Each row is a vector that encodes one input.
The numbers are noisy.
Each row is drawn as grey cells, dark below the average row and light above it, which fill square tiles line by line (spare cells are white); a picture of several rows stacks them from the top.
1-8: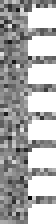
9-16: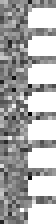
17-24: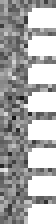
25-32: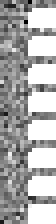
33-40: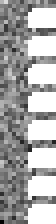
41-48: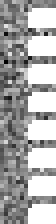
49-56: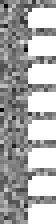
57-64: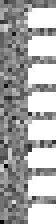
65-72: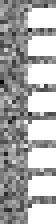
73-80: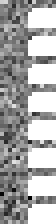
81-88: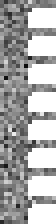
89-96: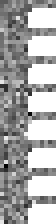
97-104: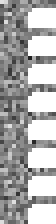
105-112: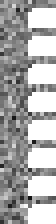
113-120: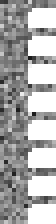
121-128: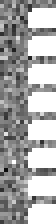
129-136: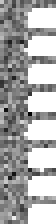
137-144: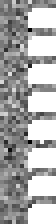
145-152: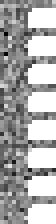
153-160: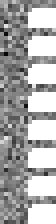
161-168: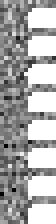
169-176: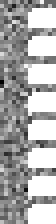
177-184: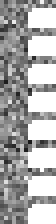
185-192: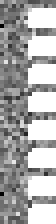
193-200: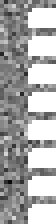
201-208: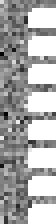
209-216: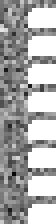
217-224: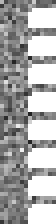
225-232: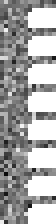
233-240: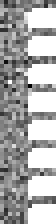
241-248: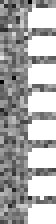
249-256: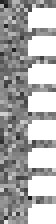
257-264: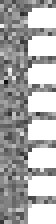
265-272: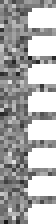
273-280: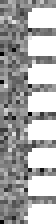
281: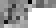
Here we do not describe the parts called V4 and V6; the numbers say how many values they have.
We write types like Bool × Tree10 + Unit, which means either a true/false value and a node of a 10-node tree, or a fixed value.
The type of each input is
Bool × Bool × Bool × (Label9 + Line3 × Line5) × V4 × V6.
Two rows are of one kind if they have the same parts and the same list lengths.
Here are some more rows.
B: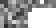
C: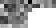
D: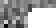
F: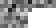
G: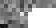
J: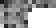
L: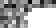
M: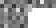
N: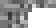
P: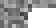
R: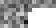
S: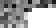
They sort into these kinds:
B, C, D, P
F, G, J, L, M, N, R, S

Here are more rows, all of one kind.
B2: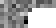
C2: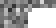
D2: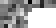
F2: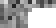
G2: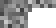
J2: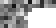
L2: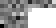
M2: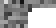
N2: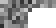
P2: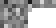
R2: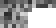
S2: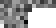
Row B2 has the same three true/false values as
C2, F2, L2 and N2.
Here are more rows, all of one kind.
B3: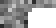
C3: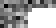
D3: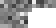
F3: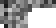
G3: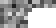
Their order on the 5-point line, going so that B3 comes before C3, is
B3, C3, F3, G3, D3.
